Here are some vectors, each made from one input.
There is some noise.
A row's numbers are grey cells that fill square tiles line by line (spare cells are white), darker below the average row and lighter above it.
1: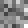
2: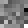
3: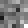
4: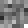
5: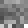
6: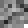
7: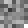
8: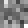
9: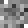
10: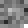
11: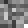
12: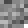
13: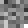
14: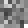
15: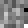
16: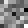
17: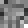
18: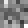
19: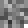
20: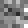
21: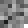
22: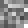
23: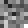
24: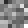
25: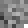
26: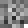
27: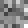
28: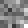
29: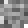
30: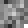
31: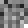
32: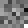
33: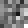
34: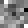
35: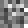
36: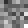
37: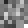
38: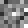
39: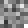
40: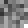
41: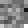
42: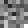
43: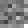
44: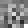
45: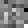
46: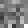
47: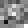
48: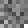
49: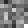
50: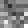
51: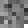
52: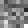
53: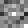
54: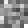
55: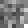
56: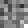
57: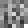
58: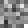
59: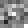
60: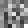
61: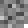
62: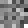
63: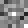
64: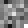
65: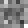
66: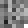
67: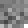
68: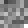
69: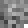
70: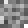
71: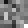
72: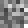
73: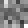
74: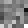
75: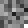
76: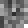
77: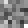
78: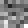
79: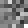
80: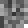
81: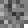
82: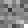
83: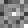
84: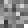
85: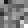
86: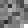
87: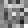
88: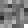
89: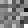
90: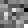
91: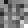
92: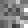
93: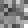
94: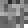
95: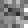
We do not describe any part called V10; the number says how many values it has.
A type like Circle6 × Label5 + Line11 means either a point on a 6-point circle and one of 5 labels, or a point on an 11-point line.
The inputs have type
(Bool × Bool × Bool × Bool + Line8) × V10.
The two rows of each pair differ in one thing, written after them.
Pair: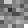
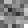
one of the four true/false values
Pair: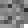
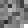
one of the four true/false values
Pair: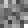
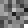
the value of V10
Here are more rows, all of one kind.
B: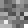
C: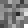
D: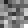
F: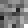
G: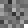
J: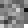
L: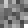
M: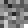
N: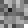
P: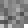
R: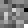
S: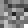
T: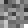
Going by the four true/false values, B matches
N and P.
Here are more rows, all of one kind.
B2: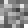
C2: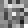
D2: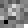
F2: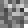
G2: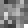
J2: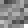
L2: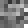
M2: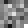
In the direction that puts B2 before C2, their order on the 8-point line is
M2, B2, C2, J2, D2, G2, F2, L2.
